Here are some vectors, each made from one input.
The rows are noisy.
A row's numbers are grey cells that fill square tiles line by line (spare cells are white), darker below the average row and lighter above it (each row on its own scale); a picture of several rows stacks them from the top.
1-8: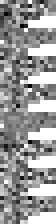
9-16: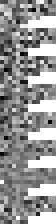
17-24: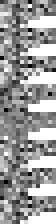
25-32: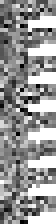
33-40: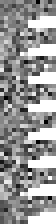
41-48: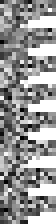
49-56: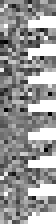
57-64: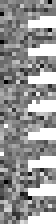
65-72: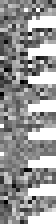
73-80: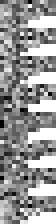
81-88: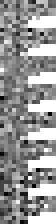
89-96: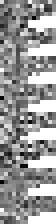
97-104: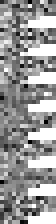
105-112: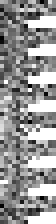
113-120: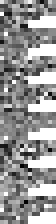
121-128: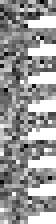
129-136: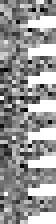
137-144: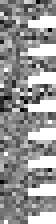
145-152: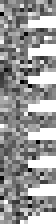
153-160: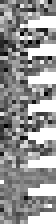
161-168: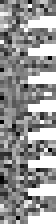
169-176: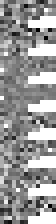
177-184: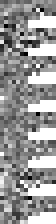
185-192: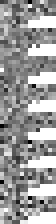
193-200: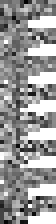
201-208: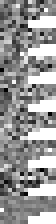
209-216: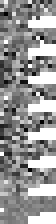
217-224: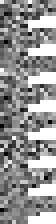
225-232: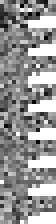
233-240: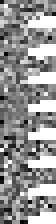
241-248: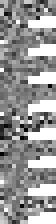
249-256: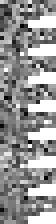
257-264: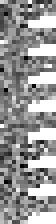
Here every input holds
either a fixed value, or two labels (each one of 6).
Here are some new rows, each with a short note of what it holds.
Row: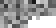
two labels (each one of 6)
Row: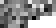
a fixed value
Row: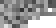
two labels (each one of 6)
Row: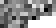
a fixed value
